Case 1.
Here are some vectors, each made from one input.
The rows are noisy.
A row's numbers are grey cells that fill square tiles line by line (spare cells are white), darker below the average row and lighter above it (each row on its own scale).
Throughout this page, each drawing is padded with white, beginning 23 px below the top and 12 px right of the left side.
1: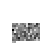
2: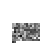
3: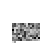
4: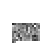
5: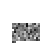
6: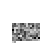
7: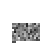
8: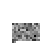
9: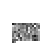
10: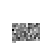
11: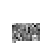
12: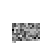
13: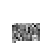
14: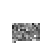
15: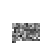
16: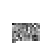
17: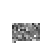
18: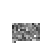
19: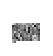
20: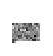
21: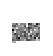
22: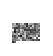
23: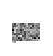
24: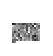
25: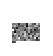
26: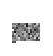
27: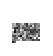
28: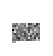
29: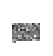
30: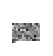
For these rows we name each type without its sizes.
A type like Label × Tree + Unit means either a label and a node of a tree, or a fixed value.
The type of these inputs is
Bool × Bool × Bool.
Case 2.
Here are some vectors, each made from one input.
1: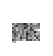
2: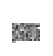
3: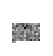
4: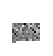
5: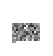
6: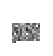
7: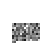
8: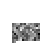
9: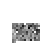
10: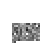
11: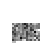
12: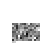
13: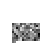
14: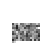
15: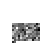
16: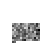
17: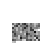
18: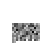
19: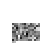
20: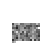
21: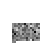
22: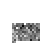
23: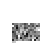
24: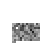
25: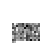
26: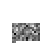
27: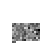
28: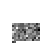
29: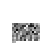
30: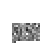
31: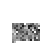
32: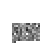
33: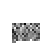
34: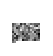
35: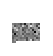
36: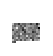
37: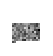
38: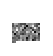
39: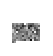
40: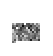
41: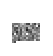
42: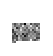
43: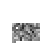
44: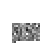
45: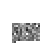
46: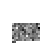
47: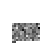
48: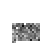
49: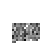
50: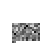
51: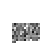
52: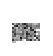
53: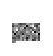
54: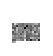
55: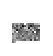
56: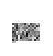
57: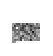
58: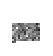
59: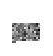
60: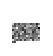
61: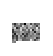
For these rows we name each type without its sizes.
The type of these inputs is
Bool × Bool × Bool × Bool + Unit.
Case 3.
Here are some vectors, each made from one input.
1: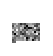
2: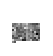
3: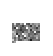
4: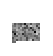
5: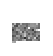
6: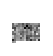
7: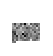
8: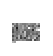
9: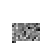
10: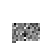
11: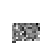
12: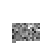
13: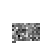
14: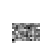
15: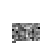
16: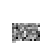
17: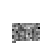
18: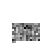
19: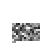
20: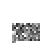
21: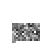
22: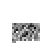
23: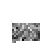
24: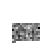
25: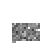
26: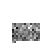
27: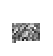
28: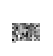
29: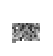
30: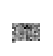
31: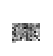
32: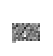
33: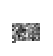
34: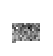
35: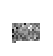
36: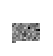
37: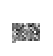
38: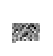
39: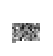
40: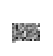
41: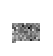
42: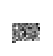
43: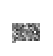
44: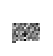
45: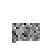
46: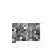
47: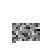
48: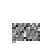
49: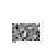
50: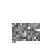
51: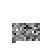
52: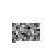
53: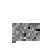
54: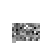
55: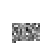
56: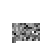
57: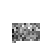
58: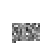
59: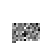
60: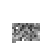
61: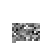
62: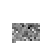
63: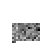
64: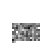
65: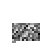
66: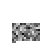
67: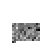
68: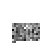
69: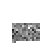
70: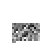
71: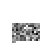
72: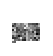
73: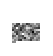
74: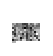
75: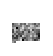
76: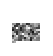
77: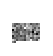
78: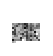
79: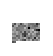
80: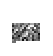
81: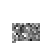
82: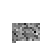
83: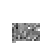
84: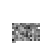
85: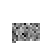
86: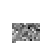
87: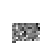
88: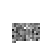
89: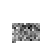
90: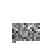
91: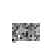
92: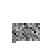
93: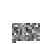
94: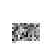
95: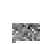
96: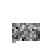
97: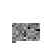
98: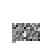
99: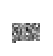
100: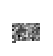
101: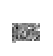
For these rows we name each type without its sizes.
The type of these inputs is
Bool × Bool × Bool × Bool × Bool + Unit.
